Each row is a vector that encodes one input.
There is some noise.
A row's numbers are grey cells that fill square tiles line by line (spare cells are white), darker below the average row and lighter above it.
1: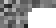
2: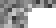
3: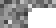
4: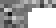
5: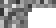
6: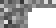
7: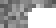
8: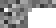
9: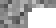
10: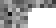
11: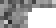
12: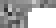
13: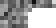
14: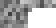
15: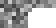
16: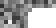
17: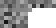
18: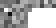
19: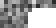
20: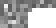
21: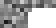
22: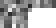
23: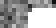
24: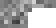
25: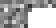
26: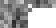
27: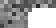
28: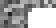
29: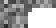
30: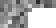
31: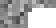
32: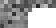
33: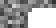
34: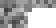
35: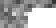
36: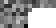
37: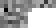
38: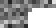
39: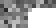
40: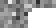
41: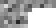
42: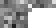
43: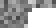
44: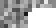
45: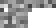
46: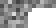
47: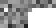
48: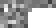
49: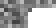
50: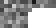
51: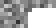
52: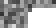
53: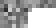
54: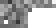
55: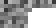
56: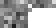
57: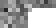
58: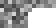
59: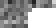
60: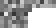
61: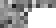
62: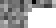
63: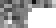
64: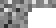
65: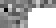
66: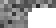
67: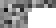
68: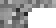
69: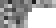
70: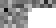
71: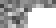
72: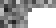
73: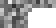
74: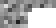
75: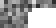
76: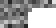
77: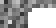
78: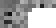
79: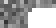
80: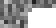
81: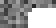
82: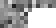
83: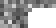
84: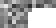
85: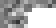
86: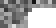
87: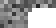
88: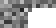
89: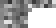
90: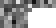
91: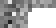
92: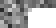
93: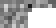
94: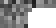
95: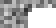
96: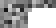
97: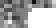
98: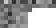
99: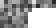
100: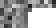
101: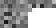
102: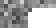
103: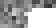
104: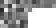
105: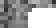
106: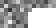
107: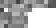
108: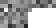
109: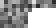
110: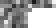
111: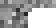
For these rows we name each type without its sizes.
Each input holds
a label, together with either a fixed value, or five true/false values.
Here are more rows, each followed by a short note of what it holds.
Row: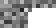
a label
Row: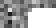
a label and five true/false values
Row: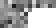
a label
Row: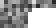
a label
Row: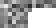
a label
